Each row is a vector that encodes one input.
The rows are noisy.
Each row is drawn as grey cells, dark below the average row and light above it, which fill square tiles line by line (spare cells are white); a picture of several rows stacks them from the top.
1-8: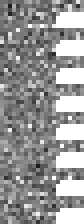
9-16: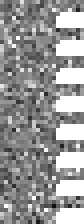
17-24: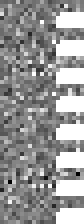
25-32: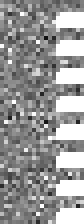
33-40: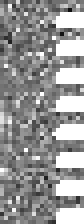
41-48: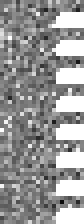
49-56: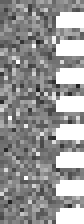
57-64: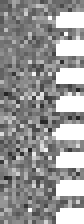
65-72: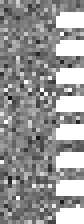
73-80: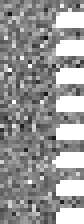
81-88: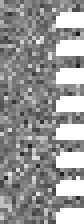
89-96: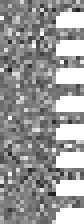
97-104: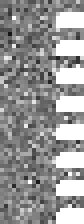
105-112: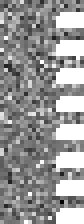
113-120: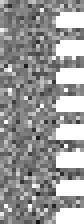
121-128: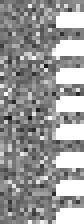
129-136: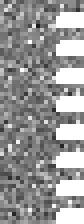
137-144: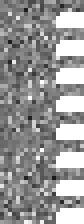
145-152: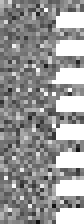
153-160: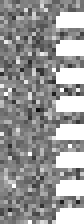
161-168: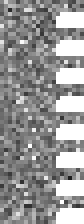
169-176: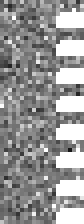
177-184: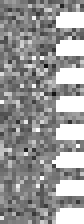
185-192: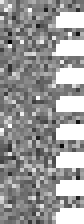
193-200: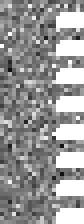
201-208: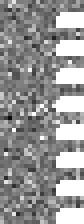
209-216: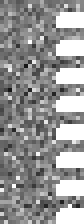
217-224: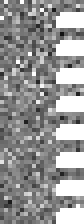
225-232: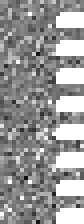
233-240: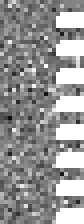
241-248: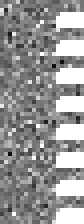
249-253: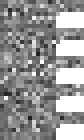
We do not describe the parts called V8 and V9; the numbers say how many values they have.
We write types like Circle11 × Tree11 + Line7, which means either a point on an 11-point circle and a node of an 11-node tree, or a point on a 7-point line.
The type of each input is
(Bool × (Tree11 + Unit) + V9) × V8.
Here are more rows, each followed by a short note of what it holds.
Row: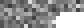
a true/false value and a value of V8
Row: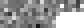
a true/false value and a value of V8
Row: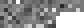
a value of V8 and a value of V9
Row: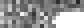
a true/false value and a value of V8
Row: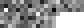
a node of an 11-node tree, a true/false value and a value of V8
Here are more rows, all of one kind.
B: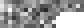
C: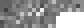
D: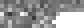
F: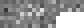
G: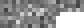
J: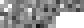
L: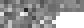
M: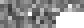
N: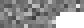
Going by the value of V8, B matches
D and L.
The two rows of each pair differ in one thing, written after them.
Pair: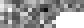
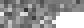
the true/false value
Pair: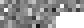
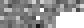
the value of V8
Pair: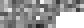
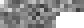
the value of V8
